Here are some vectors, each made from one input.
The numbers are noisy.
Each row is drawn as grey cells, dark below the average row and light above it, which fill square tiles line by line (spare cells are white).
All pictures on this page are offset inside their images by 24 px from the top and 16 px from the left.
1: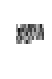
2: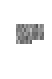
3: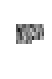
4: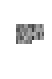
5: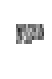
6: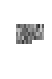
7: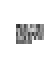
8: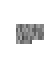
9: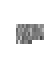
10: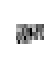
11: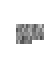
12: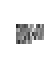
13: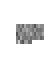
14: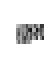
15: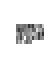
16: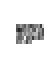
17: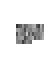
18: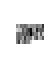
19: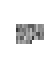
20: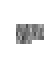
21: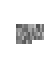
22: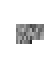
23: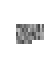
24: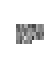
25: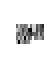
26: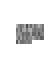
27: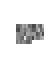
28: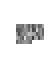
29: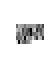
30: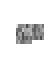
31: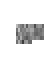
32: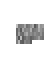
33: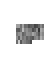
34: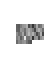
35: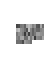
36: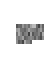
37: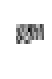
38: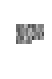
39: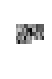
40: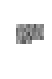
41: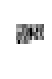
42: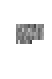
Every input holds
a point on a 6-point line and a true/false value.
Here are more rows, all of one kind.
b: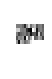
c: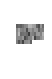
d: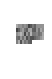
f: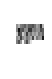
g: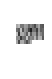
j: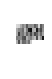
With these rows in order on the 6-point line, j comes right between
c and d.
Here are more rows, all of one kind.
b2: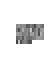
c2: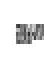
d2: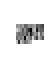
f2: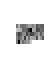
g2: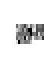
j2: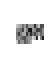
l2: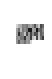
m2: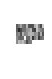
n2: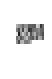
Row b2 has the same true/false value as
c2 and m2.
